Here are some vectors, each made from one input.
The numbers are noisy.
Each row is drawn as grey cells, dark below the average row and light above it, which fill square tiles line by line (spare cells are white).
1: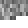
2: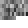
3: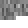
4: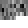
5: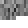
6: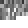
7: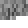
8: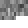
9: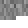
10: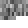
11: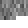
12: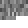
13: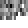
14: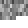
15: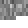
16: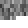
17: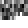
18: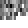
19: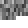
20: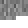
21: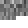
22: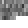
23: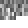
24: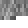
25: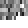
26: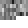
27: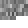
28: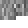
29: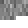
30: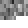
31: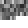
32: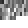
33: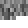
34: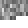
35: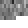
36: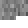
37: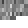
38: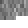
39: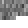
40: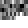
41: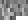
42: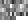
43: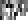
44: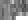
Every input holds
a list of up to two points on a 4-point line.
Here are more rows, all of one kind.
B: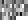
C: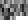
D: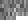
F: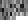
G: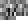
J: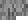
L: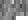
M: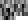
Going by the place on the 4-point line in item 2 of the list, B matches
L and M.
